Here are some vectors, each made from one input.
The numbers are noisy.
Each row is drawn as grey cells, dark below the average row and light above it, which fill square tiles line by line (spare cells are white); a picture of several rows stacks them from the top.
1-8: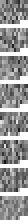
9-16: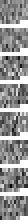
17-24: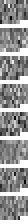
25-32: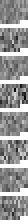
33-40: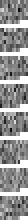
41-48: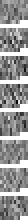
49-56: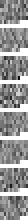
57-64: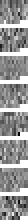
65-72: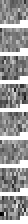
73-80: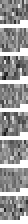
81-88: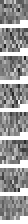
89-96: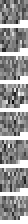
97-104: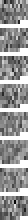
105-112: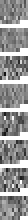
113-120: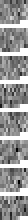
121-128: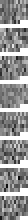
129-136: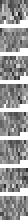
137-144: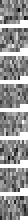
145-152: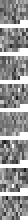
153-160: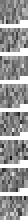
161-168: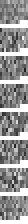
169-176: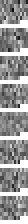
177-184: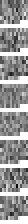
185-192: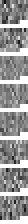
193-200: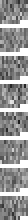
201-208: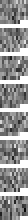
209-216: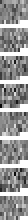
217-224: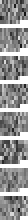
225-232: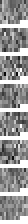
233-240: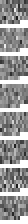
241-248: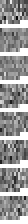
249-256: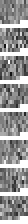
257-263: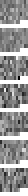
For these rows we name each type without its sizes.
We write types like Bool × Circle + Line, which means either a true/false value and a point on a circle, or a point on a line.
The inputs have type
Tree.
